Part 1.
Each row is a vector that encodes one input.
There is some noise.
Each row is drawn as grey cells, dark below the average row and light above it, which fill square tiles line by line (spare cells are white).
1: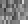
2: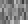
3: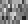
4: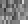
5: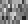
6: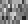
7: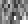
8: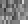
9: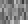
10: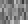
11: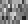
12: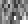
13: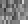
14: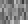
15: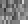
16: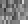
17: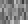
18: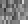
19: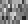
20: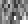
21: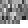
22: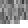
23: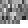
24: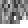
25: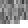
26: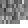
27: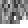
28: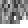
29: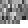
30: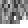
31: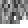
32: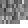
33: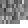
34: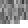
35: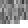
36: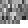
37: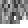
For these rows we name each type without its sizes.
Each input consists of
a point on a line.
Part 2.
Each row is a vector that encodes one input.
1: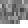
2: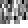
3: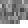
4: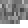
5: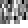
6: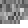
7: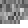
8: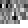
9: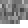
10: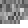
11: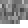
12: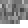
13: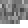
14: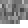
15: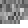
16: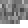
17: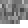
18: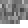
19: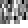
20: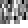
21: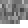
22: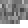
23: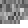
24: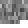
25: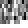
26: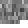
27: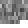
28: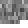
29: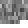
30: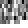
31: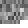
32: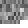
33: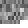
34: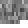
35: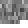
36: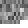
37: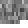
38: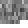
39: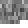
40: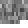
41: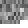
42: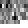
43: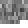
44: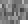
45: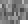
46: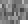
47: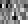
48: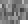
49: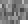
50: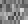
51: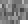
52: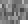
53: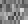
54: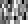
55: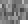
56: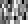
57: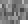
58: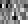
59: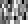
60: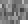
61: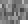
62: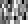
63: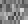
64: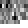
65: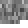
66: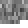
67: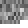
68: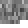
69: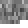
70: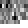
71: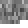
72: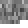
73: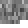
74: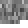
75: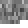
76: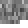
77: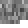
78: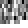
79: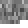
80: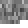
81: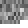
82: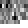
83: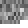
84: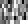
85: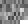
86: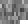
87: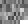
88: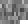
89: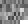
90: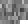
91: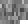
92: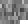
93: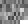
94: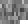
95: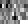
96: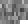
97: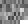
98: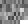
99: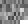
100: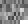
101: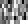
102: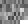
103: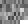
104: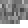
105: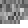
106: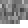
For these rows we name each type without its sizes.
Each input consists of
a point on a line.
